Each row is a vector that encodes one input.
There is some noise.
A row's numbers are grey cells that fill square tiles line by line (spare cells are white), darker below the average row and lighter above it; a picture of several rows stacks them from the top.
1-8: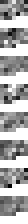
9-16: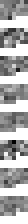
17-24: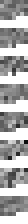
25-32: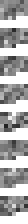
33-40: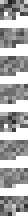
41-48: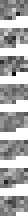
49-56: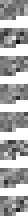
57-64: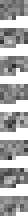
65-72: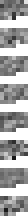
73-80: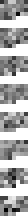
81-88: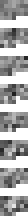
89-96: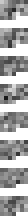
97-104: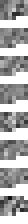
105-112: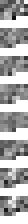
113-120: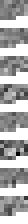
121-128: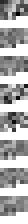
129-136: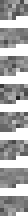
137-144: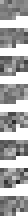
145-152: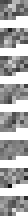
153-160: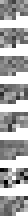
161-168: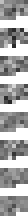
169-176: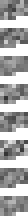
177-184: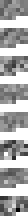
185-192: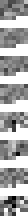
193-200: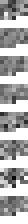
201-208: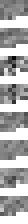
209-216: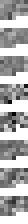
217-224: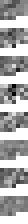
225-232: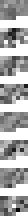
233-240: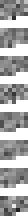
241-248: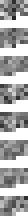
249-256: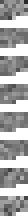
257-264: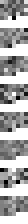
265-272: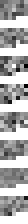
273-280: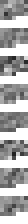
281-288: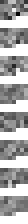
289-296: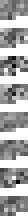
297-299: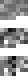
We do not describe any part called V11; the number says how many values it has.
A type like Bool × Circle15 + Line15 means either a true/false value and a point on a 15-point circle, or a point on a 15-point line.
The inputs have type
(Bool × Bool × Bool × Bool + V11) × Label6.
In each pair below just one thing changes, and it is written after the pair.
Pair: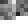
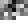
the value of V11
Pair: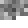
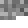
the label
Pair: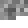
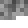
the label
